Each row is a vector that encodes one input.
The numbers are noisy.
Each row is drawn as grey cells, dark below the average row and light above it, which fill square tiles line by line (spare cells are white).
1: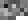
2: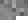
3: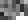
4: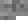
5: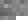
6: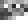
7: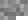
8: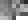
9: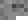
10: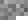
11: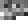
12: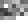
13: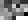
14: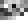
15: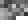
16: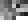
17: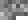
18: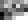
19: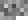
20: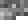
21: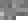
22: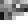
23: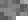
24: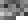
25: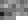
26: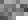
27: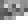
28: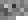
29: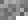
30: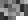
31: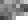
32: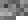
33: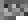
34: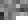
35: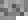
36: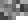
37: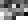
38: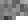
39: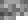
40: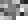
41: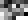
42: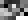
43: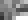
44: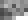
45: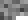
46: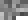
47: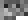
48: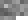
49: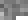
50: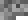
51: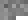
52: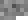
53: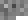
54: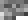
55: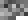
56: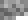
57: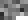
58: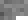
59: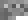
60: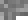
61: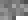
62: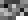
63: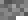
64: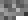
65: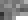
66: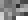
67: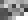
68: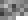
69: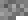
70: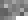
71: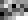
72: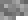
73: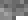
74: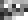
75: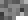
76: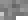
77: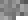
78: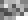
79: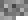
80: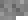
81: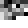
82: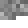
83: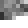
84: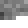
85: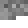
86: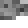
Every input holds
three true/false values, together with either a point on a 10-point circle, or a fixed value.
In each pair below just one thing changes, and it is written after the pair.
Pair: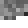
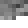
the place on the 10-point circle
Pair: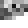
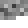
one of the three true/false values
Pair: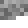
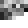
one of the three true/false values
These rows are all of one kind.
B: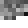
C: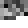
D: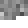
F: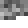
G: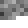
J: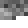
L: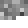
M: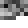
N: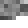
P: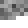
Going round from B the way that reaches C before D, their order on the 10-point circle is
B, C, M, J, P, D, G, N, L, F.
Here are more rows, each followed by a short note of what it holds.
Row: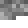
three true/false values
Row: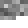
three true/false values
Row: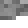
a point on a 10-point circle and three true/false values
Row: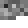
three true/false values
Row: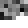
three true/false values
